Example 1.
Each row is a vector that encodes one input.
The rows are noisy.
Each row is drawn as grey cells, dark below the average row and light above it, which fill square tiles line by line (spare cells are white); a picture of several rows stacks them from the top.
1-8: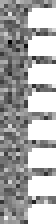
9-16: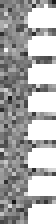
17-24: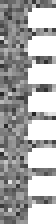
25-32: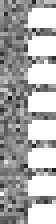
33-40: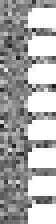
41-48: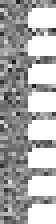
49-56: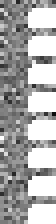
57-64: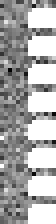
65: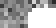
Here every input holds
either one of 5 labels, or a point on a 4-point line and a point on a 5-point line.
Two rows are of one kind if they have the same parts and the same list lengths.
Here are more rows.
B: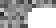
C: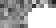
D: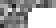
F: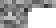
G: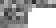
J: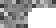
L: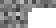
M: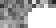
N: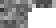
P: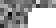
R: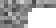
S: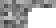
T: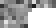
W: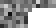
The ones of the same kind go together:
B, C, J, M, T
D, F, G, L, N, P, R, S, W

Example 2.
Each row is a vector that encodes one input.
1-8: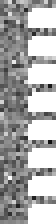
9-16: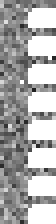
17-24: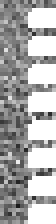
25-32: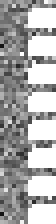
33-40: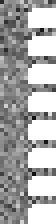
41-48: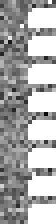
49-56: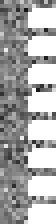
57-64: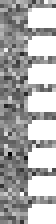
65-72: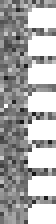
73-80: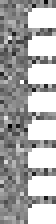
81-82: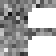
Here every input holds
either a point on a 4-point line and a point on a 5-point line, or a point on a 6-point line.
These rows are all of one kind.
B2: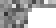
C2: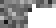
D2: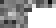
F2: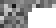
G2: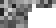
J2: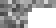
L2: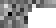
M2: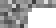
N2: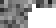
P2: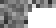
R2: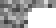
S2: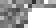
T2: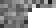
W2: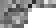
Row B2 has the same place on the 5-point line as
L2, S2 and W2.
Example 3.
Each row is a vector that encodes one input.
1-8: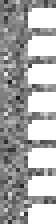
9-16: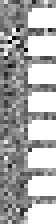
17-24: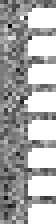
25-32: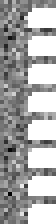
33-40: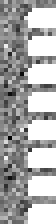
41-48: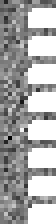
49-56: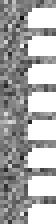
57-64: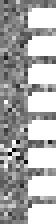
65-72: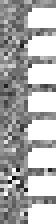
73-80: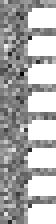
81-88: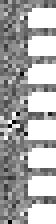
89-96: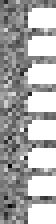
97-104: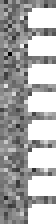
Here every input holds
a list of up to two points on a 7-point line.
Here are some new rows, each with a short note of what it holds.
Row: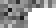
a list of two items
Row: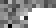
a list of one item
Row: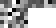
the empty list
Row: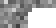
a list of two items
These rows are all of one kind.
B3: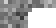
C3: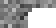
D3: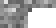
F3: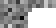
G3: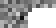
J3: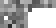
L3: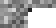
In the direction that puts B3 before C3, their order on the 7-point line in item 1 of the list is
J3, L3, D3, B3, C3, F3, G3.
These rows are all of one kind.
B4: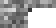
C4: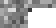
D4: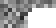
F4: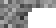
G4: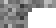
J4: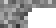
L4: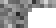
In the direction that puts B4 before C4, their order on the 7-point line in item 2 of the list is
L4, G4, F4, B4, C4, J4, D4.
